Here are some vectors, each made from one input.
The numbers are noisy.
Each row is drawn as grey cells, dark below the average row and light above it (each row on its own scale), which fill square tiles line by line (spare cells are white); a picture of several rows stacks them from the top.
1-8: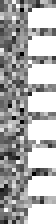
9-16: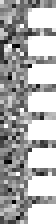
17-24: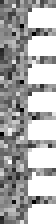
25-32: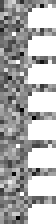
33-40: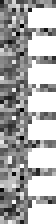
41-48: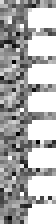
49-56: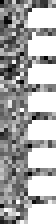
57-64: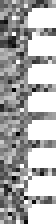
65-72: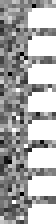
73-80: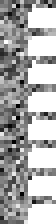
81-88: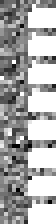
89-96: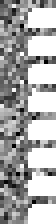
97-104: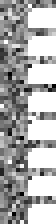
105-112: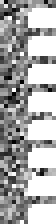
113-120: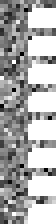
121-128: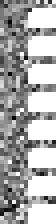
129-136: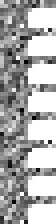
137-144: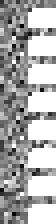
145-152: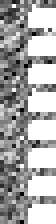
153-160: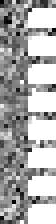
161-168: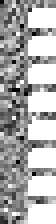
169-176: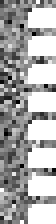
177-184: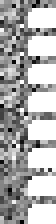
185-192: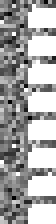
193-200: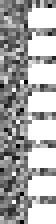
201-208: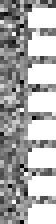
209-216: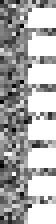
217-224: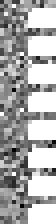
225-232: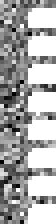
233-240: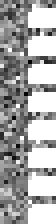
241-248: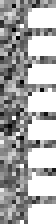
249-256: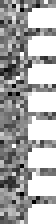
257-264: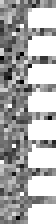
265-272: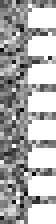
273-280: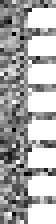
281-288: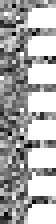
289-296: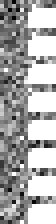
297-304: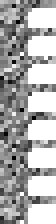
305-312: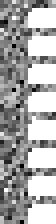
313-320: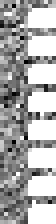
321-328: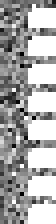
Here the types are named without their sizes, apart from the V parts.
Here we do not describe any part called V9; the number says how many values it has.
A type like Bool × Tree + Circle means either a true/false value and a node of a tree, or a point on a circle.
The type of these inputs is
List(Label × V9).
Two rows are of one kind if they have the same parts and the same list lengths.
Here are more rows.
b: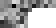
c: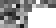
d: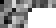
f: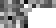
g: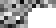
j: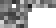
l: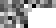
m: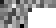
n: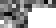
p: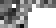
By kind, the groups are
b, d, g, m
c, j, n, p
f, l

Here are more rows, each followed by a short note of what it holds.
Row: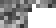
a list of two items
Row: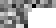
the empty list
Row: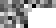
the empty list
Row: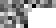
the empty list
